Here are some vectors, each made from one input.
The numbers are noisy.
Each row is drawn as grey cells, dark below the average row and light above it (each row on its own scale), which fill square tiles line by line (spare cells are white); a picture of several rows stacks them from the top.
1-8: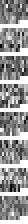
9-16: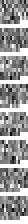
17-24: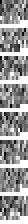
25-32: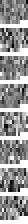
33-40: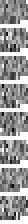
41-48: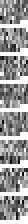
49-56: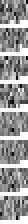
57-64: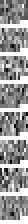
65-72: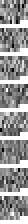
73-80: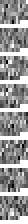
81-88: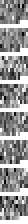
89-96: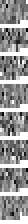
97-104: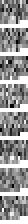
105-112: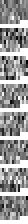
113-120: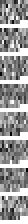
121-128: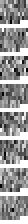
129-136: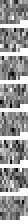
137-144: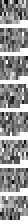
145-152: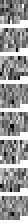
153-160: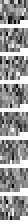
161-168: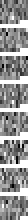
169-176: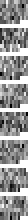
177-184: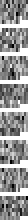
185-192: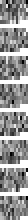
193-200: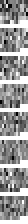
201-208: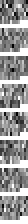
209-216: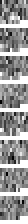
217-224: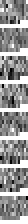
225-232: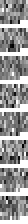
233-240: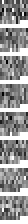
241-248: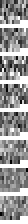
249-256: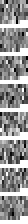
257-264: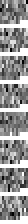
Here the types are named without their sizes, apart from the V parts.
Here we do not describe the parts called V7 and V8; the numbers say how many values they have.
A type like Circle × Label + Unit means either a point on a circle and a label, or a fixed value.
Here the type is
Bool × Circle + Label × V7 + V8.
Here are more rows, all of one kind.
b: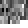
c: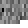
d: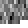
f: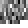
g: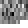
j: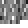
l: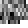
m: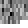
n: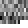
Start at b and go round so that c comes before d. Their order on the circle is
b, c, m, l, d, f, g, n, j.
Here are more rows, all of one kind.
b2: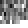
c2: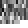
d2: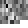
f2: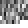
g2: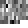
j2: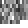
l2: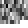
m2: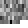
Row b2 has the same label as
c2 and j2.
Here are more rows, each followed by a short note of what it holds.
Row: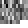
a label and a value of V7
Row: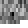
a point on a circle and a true/false value
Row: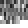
a label and a value of V7
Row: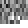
a label and a value of V7
